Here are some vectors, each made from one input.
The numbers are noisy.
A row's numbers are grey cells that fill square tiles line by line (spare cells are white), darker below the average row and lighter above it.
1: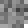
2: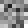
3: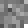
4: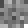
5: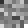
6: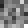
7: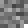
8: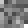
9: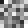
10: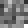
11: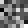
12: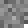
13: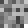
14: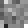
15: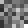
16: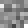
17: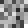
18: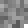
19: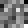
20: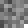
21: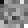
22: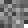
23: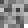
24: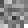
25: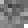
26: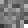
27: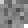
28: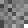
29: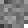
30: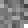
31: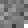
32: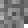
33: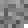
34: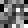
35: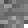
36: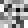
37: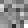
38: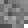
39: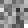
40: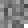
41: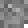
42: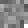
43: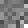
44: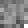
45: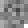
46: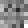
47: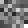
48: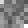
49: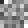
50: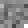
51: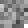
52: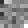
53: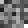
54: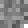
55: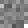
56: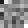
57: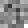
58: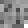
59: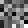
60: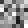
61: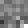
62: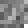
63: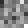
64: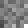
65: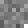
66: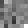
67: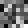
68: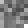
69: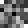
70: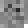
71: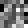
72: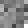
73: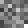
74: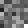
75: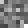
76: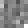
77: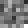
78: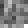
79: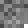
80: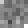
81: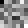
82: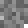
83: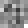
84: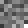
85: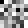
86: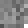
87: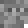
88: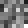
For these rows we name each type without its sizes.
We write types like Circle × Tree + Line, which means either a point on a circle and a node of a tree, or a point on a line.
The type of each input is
Line + Tree × Tree.
